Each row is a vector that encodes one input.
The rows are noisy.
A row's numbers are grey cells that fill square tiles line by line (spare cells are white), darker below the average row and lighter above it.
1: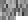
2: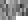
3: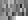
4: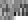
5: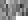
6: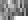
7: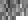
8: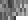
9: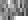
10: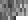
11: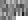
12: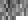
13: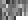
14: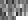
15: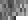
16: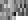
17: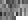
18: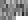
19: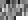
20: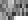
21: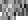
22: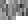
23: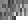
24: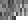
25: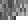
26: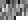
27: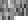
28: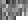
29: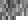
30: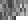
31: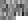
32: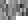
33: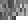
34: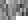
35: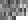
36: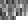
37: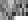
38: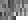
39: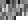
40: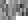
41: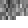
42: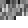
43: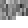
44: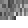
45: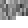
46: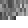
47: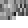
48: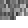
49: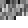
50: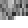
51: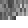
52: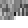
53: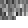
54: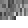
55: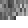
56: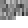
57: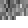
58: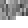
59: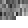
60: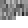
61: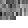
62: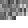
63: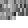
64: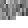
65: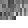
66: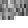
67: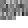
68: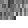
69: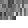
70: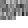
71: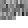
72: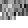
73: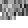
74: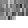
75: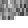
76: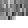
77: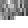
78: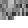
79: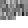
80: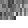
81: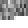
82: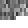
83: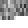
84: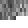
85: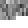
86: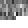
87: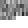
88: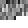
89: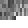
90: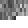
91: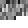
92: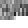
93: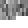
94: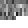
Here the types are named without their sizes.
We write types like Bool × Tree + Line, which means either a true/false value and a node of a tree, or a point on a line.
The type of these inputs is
Bool × Tree.
